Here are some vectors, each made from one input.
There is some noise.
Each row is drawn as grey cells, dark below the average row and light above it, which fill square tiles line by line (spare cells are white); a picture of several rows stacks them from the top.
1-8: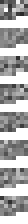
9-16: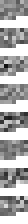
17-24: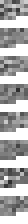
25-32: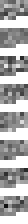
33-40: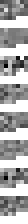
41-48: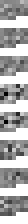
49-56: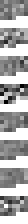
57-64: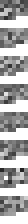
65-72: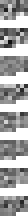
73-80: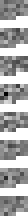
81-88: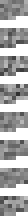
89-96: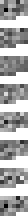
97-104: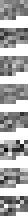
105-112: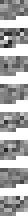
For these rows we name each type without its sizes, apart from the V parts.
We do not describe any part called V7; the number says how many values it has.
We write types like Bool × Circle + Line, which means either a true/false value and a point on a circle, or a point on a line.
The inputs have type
(Bool × Bool × Bool + Label) × V7.
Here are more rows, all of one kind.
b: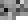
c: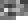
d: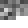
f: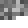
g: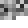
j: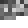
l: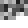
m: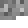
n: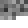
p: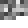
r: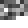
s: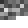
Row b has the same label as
j, n and s.
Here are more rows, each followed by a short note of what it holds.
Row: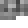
three true/false values and a value of V7
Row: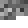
three true/false values and a value of V7
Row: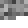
a label and a value of V7
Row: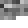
a label and a value of V7
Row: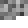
a label and a value of V7
